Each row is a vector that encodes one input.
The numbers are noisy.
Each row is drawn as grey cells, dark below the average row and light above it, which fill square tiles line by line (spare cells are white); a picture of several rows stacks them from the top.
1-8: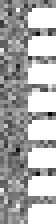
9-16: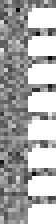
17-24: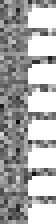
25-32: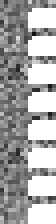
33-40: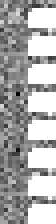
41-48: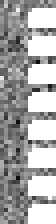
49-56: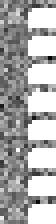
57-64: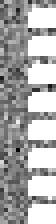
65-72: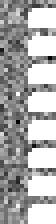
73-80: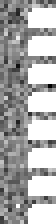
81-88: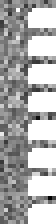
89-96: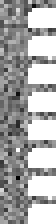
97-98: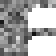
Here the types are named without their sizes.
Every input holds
four true/false values.
